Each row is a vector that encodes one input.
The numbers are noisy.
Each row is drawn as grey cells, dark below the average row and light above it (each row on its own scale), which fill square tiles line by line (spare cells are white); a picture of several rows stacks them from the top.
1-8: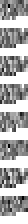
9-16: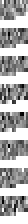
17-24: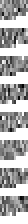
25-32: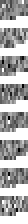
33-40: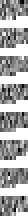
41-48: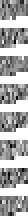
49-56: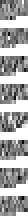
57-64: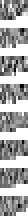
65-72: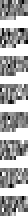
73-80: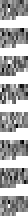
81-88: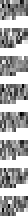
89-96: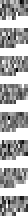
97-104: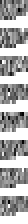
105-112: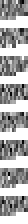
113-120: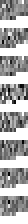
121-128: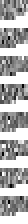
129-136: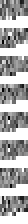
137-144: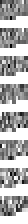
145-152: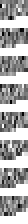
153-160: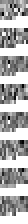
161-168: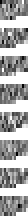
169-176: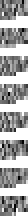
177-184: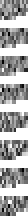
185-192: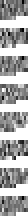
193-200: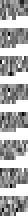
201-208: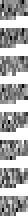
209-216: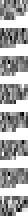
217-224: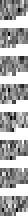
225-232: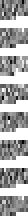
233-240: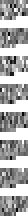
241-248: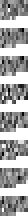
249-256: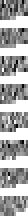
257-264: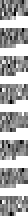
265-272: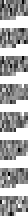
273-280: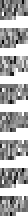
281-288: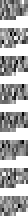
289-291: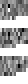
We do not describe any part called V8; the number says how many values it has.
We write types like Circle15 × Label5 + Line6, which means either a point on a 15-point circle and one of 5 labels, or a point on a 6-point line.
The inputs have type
Bool × V8 + Line9.
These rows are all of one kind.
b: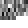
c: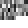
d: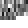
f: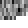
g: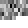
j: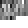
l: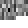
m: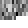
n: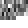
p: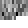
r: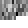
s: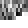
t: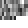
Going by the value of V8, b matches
c, d, l and n.
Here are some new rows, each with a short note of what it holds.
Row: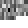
a true/false value and a value of V8
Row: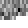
a true/false value and a value of V8
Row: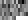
a point on a 9-point line
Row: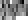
a point on a 9-point line
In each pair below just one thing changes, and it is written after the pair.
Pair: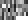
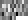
the value of V8
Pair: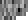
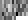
the value of V8
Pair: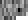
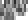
the value of V8
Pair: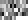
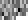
the true/false value
